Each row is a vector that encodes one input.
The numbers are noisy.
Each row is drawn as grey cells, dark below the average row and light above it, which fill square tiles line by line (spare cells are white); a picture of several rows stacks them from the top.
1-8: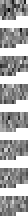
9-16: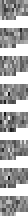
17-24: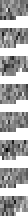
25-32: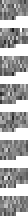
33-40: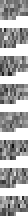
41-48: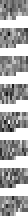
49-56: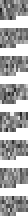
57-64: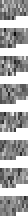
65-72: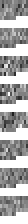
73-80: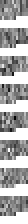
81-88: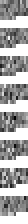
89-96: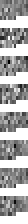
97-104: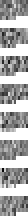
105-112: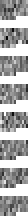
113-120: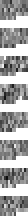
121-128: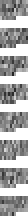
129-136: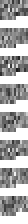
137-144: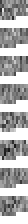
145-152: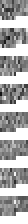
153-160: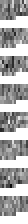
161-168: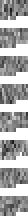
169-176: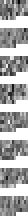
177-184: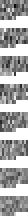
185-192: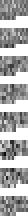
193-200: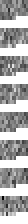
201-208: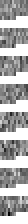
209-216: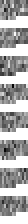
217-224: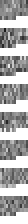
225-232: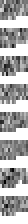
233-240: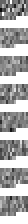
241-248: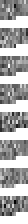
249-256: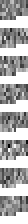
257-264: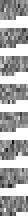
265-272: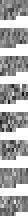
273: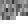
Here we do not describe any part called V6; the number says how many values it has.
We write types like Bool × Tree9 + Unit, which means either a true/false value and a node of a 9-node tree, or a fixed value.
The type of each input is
(Label9 + Line10) × V6.
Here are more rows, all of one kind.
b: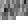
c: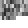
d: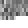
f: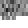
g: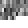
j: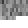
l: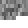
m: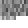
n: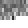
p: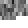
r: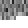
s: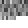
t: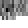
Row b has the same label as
g and l.
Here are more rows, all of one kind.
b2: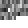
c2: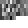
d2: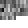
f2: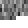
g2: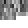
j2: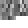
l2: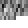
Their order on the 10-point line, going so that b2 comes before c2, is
j2, l2, g2, f2, b2, d2, c2.
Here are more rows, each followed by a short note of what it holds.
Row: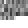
one of 9 labels and a value of V6
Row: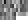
a point on a 10-point line and a value of V6
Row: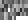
a point on a 10-point line and a value of V6
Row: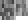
one of 9 labels and a value of V6
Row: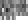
one of 9 labels and a value of V6
